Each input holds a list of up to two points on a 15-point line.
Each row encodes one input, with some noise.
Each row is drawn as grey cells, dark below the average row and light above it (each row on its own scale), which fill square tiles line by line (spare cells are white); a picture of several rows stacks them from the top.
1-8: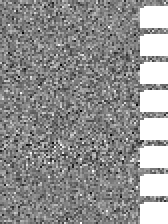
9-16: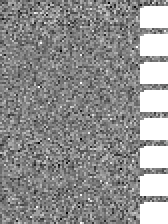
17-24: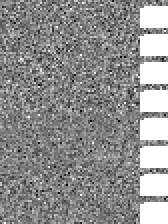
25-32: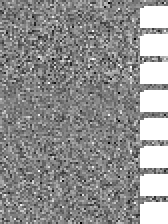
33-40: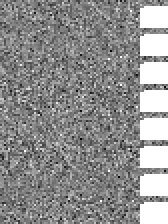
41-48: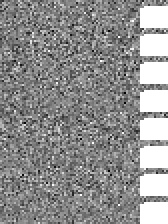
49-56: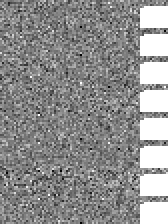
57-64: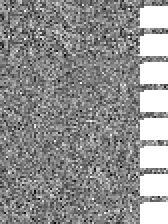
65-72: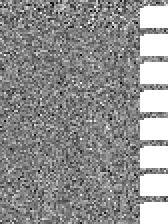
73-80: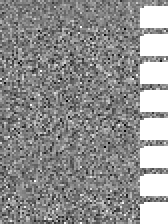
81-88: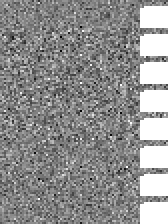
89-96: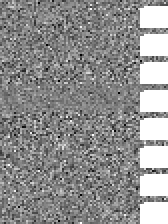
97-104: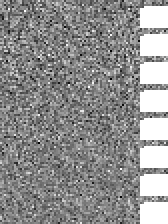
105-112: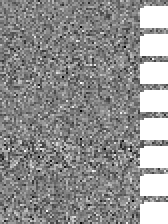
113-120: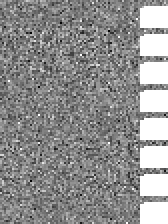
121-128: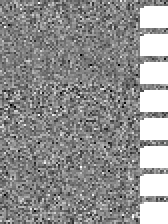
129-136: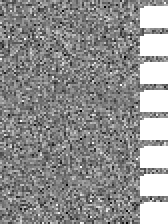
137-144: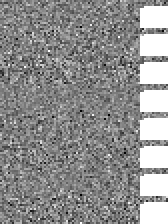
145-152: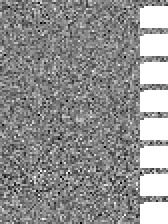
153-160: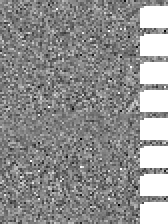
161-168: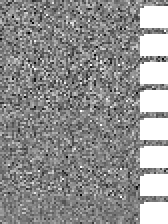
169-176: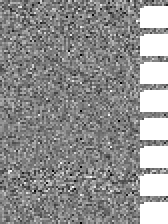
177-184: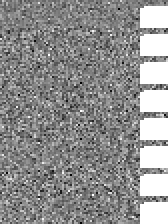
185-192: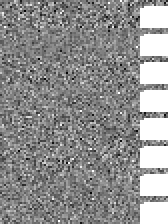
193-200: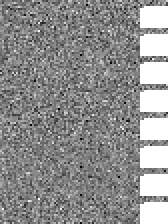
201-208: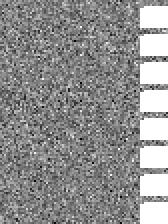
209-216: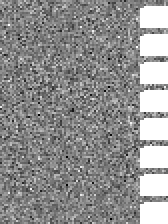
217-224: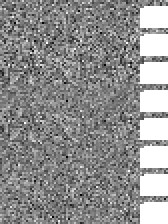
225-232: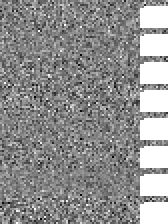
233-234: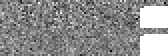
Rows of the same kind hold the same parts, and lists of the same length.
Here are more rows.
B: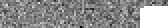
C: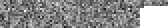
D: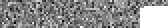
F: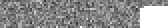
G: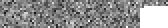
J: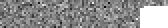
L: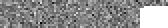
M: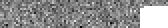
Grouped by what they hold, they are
B, G, M
C
D, F, J, L

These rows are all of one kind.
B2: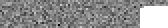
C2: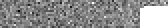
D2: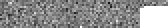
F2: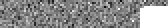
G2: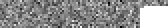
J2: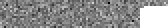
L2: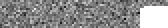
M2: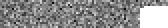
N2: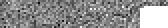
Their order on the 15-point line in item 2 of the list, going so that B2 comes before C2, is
G2, L2, N2, J2, D2, B2, F2, M2, C2.
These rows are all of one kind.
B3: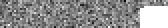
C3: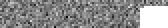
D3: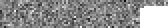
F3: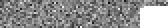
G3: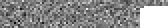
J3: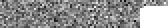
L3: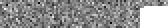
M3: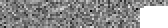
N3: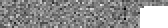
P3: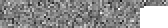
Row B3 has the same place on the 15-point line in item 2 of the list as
C3 and G3.
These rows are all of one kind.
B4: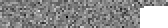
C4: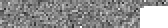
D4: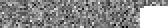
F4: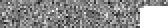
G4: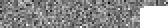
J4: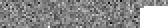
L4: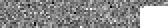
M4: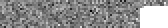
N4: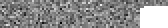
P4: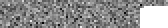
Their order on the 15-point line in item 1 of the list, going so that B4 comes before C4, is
N4, P4, B4, D4, L4, F4, C4, G4, M4, J4.
